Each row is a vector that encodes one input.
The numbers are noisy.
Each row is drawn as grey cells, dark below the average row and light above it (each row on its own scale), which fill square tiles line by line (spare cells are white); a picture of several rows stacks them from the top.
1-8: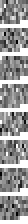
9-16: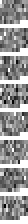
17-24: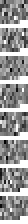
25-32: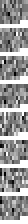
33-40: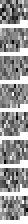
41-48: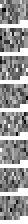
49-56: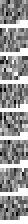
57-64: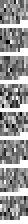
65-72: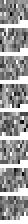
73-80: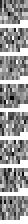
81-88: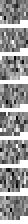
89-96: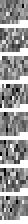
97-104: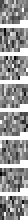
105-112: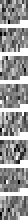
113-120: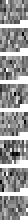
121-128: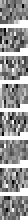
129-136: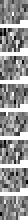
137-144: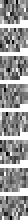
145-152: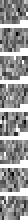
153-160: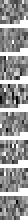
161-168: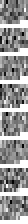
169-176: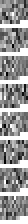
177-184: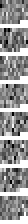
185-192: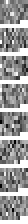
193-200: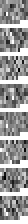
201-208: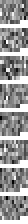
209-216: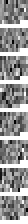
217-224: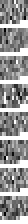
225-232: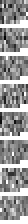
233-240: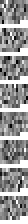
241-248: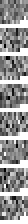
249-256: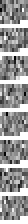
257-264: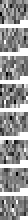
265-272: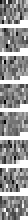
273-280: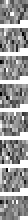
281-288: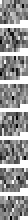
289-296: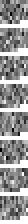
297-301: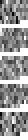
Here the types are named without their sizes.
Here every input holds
three labels, together with either a point on a circle, or a fixed value.
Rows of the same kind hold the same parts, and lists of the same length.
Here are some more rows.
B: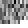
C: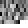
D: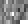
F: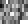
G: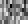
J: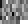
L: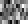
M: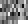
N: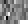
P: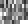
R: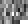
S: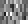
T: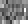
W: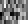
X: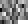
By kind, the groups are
B, C, D, F, J, R
G, L, M, N, P, S, T, W, X

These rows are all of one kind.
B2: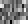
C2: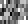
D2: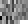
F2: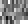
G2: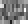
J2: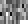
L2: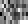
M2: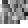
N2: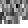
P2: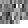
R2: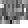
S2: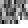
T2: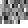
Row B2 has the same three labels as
D2, F2, G2 and R2.
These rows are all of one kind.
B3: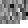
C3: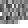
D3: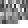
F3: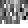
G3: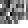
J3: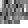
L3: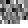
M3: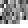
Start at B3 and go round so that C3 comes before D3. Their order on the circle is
B3, M3, C3, D3, G3, J3, L3, F3.
